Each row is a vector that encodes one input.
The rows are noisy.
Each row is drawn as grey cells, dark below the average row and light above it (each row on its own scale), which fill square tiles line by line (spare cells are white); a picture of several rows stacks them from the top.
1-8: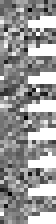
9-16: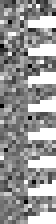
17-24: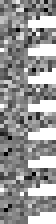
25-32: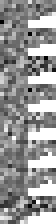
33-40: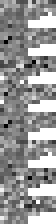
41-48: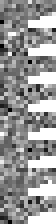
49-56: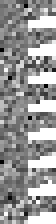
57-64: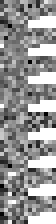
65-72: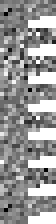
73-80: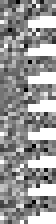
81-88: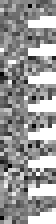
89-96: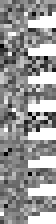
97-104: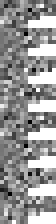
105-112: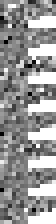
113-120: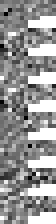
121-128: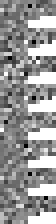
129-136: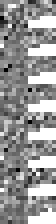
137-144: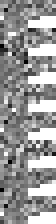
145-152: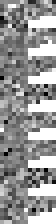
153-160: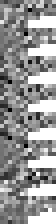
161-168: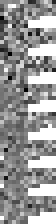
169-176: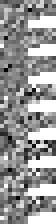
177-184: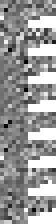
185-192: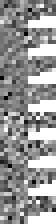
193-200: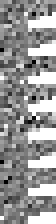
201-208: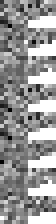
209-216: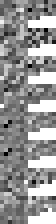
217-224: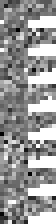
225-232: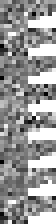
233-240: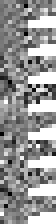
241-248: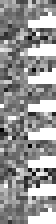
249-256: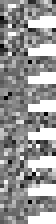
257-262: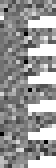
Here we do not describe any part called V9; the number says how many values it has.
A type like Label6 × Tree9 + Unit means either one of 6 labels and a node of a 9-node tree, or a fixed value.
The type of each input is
Circle5 × Label4 + V9.
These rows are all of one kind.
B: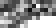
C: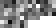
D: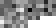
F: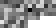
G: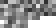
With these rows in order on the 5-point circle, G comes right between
D and F.
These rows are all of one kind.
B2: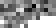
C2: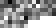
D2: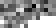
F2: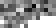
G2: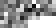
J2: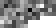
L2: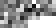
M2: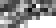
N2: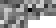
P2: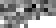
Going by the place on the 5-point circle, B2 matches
D2, F2 and P2.
